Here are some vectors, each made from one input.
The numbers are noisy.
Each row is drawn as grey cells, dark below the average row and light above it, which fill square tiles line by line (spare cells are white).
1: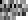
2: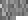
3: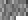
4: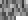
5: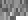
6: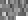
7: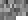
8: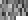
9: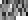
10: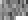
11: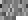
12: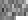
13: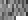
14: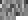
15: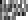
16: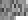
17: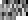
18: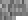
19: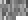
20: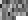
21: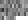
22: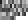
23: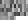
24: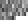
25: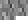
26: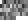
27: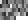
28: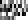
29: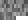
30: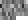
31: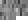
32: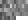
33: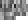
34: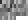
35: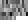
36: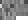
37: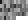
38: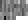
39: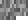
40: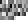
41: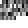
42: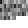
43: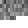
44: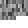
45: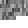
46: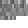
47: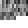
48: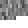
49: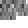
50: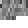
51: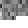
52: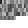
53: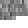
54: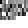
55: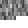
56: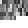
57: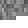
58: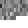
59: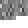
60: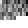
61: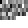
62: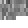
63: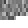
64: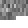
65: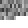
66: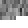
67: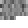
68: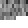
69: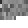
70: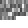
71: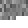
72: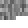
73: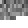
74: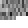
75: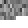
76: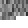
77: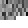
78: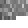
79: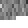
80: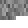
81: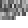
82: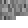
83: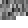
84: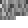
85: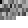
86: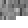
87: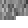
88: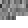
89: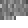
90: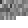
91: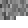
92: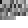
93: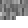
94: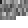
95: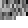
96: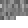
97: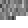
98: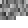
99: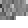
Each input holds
a point on an 11-point circle and four true/false values.
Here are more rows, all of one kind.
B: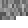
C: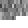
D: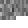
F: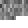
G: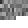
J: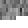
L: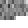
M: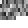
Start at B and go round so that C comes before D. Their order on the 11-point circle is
B, M, C, D, G, J, L, F.
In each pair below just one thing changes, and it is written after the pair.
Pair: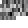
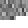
one of the four true/false values
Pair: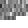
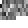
one of the four true/false values
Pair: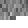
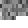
the place on the 11-point circle
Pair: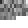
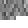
the place on the 11-point circle
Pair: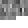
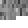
the place on the 11-point circle
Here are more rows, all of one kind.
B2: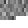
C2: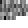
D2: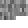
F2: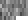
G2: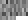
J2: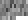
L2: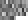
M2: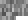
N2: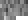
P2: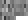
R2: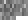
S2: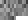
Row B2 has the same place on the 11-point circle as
D2, F2 and L2.
